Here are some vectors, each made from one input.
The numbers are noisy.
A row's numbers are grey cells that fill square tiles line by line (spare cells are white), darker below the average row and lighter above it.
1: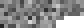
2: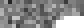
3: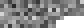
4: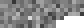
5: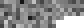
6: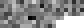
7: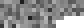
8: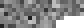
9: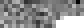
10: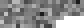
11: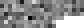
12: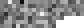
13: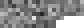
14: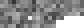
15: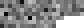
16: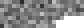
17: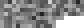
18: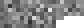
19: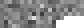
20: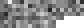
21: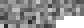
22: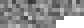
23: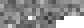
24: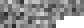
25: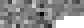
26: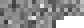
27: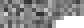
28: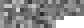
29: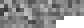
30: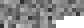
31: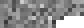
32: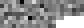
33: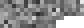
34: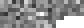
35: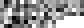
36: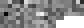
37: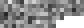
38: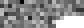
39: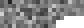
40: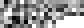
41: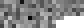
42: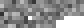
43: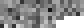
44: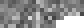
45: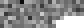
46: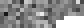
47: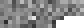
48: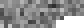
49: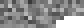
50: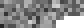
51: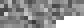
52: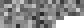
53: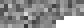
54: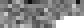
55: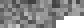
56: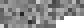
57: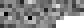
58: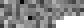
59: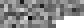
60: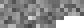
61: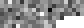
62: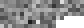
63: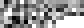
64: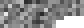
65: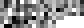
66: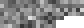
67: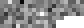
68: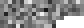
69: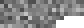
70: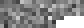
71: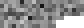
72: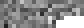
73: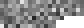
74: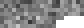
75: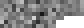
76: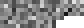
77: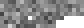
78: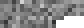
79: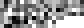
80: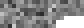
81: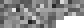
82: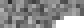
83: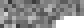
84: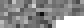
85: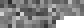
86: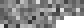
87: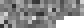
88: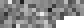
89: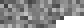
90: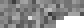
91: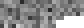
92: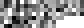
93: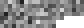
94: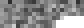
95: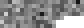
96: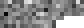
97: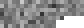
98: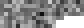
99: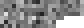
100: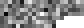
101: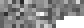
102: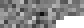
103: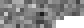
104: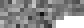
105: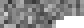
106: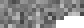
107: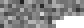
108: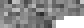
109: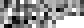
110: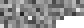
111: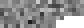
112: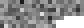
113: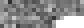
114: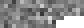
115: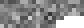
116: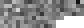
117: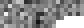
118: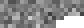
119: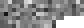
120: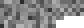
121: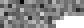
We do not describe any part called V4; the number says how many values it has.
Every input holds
a list of up to two items, each a true/false value and a value of V4.
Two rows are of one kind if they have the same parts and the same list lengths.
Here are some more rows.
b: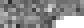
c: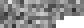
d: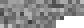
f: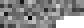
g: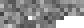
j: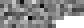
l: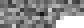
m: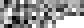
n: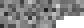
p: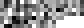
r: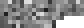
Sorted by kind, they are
b, d, g, l
c, f, j, n, r
m, p

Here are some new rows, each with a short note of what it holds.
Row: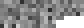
a list of one item
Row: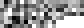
the empty list
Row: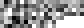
the empty list
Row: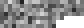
a list of one item
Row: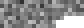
a list of one item
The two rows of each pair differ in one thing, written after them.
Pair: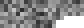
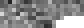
the true/false value in item 2 of the list
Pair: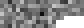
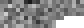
the value of V4 in item 1 of the list
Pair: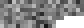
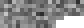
the value of V4 in item 2 of the list
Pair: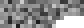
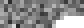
the true/false value in item 2 of the list
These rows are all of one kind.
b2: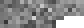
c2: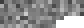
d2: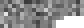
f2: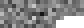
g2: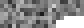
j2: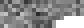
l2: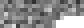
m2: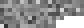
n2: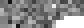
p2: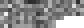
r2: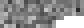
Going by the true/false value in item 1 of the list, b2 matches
c2 and m2.
